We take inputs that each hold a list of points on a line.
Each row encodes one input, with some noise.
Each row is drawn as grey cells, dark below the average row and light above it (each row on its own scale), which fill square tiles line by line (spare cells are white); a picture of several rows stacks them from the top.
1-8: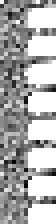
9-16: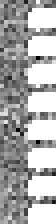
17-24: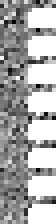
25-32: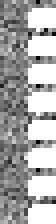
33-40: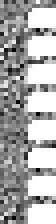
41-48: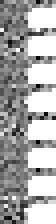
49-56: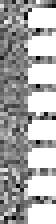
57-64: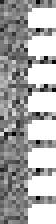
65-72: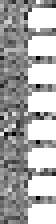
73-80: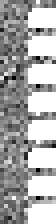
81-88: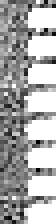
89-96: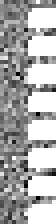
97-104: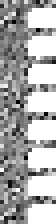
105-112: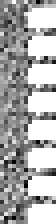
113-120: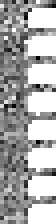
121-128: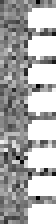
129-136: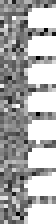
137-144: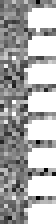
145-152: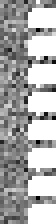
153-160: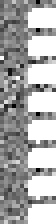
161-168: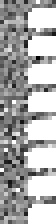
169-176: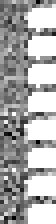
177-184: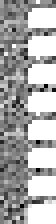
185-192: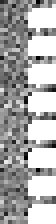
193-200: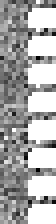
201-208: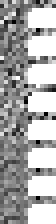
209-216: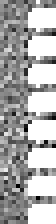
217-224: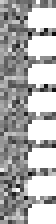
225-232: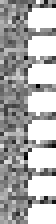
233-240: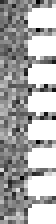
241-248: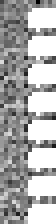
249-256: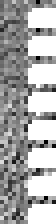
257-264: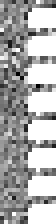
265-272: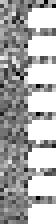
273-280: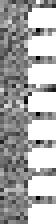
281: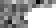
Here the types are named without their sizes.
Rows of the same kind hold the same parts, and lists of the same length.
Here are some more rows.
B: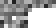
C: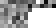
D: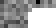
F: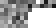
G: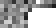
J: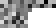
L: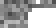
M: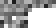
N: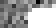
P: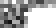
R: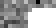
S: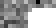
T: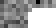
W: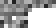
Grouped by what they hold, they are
B, M, W
C, D, F, G, J, R, S, T
L, N, P

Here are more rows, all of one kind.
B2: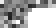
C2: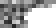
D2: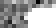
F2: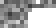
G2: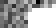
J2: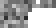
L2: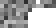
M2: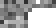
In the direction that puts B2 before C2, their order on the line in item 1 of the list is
M2, L2, J2, F2, B2, C2, D2, G2.
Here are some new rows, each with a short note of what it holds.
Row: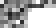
a list of two items
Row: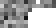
a list of two items
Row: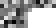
a list of one item
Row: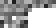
the empty list
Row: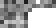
a list of two items
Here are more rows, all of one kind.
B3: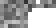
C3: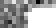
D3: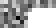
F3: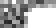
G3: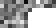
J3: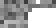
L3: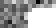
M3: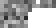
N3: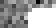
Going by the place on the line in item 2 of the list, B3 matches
G3 and N3.
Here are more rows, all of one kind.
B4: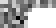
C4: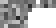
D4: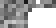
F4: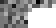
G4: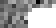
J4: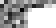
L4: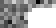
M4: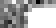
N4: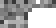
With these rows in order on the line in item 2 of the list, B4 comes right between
C4 and M4.
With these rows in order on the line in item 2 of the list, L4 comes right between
C4 and D4.
